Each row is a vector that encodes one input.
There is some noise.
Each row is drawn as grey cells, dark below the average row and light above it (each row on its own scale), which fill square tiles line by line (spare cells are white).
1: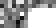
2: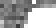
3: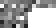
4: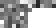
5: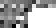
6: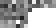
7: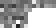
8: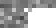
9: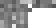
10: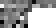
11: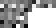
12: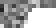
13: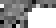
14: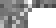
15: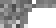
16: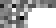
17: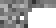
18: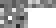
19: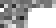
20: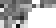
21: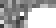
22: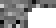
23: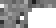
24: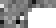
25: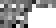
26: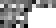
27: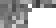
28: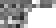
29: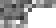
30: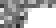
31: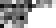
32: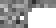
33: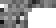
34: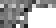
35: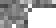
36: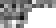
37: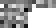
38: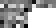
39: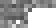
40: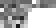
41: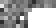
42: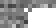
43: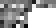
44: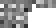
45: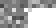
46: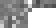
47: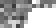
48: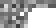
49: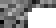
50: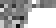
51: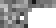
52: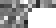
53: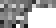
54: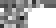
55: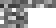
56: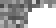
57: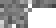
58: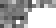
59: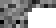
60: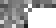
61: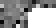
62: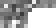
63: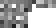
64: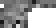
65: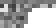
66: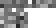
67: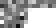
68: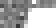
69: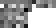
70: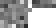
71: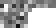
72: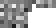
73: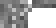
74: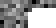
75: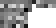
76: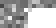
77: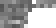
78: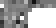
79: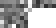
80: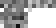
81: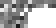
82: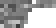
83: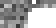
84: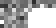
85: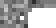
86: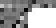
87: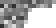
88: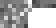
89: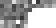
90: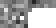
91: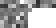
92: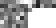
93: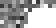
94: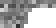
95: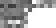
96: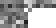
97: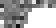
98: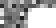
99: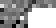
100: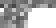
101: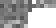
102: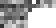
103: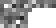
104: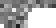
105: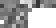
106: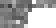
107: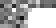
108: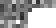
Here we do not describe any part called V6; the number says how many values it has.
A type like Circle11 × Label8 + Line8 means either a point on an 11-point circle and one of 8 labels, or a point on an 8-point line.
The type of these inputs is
(Bool × Bool × Bool + Unit) × V6 + Tree7.
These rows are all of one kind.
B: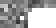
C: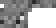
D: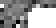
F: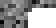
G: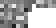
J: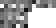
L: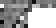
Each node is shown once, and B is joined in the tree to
C.
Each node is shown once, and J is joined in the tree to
G and L.
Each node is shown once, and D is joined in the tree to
F and L.
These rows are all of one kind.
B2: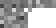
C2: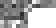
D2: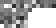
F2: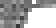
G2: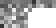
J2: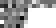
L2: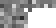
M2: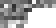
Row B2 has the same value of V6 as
C2 and G2.
